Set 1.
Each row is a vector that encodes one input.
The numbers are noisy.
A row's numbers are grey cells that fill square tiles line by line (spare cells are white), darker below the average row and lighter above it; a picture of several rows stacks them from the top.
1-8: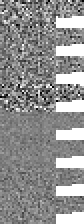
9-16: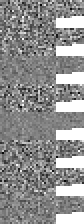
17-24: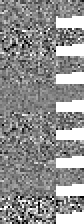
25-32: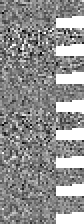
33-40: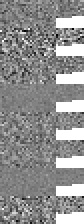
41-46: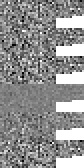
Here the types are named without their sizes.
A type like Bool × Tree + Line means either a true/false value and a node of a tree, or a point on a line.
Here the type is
Label × Label + Unit.
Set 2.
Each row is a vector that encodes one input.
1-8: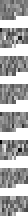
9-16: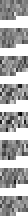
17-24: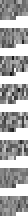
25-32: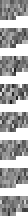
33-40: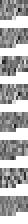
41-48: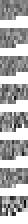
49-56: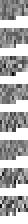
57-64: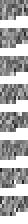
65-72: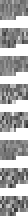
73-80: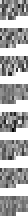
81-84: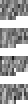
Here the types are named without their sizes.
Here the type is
Bool × Line.
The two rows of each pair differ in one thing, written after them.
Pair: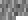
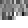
the true/false value
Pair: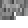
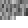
the true/false value
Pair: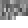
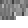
the true/false value
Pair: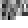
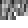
the place on the line
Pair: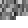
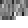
the true/false value
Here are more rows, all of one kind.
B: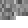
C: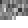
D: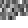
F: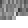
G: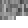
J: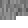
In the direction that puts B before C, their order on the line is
B, F, G, J, C, D.
